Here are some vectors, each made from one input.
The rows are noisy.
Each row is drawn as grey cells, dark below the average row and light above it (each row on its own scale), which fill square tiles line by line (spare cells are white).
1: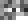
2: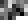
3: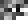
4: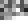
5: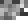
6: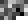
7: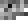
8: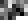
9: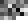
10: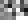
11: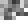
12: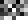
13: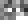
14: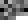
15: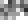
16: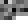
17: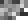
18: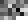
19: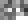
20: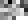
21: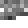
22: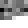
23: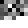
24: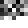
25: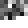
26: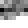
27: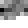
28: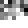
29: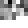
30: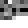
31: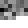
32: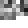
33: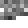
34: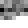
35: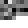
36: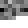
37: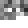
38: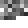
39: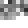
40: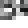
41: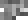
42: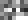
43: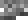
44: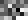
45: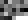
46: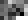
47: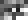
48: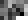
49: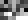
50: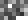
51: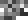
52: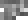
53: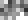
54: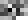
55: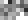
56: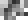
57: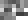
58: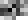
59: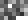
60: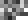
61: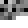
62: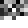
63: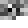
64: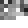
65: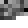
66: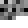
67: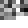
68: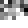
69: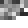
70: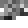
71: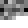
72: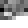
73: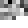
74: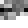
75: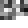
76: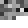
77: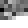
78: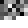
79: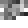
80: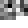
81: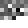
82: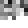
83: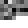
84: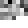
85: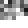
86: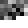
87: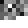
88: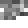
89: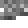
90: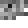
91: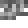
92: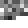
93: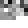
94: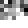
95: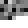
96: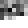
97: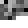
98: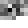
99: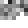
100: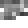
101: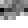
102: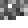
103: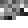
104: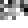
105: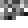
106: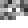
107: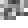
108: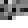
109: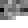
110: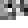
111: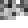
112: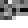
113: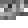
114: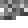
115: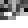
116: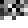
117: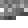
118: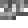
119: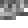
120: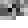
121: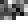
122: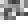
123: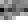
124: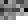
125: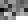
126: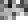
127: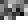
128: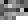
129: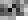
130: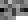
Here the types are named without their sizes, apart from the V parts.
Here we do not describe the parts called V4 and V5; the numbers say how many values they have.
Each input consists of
a node of a tree and a value of V4, together with either a node of a tree, or a value of V5.
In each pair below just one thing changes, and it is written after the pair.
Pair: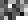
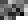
the node of one of the two trees
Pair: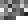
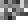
the node of one of the two trees
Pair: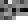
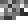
the value of V4
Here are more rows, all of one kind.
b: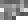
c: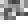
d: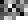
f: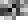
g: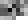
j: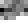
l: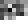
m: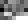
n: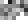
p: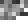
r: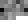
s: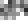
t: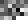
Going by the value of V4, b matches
c and p.
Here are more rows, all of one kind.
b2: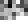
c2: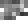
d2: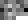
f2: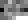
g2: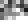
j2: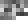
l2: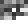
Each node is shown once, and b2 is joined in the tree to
f2, g2 and j2.
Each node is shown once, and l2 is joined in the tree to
g2.
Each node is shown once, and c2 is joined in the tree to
f2.
